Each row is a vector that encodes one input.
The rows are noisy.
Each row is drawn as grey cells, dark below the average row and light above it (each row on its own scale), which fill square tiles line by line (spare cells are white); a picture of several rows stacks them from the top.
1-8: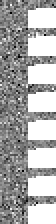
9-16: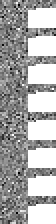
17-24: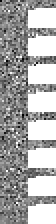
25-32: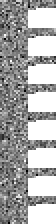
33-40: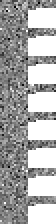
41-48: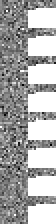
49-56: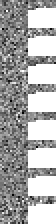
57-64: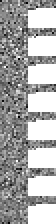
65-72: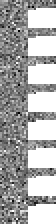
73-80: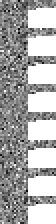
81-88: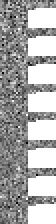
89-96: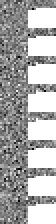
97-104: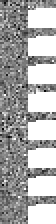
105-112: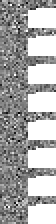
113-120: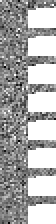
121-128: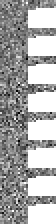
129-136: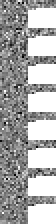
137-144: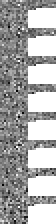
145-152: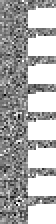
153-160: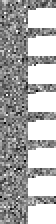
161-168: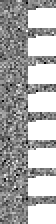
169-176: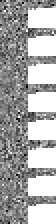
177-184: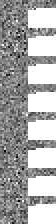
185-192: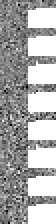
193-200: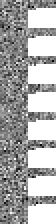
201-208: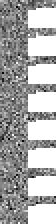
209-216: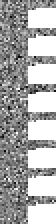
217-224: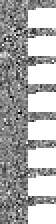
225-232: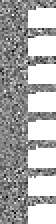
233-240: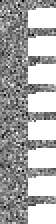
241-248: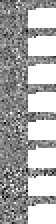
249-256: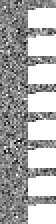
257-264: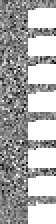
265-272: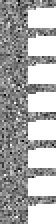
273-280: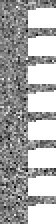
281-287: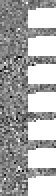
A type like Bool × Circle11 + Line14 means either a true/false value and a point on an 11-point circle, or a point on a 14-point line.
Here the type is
Bool × Circle5 × (Label4 + Line9).
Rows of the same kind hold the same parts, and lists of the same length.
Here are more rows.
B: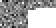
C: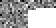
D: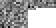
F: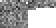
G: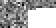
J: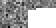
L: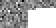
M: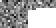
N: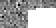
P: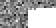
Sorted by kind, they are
B, C, D, F, G, J, M
L, N, P

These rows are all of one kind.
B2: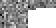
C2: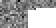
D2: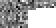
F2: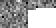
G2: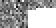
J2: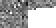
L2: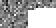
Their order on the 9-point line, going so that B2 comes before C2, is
B2, C2, L2, F2, G2, D2, J2.
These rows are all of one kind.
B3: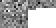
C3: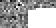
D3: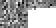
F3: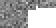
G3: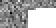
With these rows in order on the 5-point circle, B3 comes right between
F3 and G3.
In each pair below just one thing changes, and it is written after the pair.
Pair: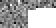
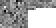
the true/false value
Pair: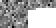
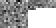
the place on the 5-point circle
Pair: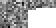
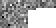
the place on the 5-point circle
